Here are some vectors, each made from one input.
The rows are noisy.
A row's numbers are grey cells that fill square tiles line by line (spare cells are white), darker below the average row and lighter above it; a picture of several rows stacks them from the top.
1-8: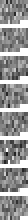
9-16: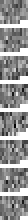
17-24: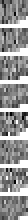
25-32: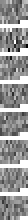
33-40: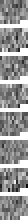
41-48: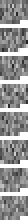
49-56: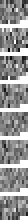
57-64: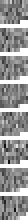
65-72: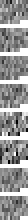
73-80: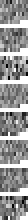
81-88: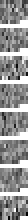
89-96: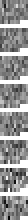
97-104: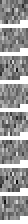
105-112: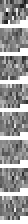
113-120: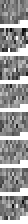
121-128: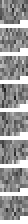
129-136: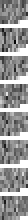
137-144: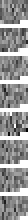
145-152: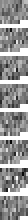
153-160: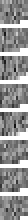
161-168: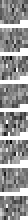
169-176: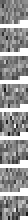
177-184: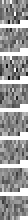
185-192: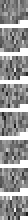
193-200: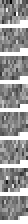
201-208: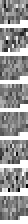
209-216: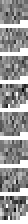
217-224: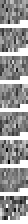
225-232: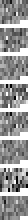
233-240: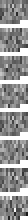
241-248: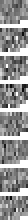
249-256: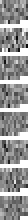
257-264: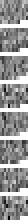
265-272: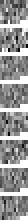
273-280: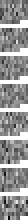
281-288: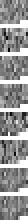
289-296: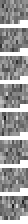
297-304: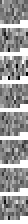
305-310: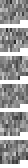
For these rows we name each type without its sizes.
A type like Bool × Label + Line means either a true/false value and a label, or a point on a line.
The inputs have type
Circle.
